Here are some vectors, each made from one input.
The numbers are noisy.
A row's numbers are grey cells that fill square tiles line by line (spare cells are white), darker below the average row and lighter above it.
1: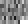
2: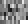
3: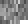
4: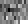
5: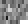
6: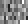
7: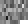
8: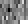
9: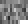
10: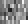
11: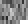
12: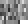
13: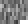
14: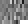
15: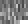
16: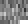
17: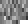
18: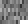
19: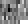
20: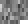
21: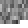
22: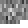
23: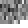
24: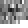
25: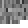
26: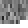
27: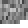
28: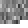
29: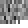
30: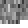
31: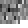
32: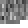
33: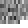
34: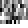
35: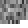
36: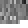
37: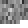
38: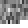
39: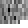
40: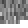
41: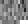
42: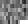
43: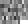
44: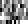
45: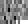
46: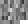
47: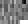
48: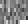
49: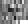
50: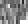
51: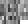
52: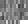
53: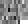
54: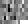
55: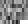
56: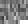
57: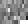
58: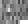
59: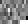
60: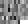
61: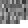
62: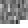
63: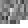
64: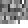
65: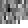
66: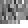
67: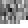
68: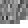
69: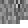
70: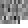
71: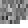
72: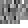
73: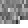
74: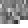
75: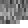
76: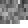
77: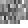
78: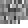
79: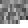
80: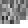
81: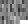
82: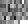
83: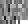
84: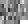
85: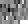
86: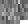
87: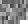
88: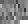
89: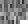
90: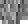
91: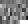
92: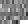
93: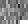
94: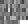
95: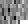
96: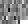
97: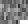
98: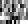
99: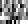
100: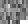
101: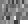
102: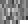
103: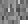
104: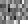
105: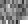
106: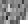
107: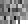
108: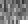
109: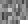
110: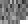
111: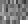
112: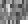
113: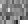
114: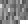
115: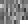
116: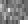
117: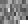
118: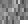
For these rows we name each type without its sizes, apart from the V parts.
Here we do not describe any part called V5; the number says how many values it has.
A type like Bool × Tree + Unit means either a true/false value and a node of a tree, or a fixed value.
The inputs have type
List(Label × V5).
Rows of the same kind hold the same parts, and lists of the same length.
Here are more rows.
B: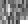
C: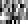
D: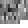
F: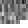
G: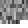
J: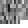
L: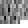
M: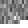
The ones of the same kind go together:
B, F, G, M
C
D, J, L

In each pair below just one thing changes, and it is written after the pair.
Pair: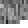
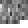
the label in item 2 of the list
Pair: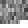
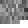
the value of V5 in item 1 of the list
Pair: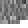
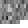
the label in item 1 of the list
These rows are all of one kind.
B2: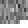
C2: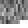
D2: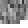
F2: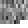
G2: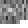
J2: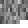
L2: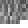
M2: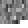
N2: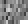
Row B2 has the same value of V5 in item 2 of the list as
C2 and F2.
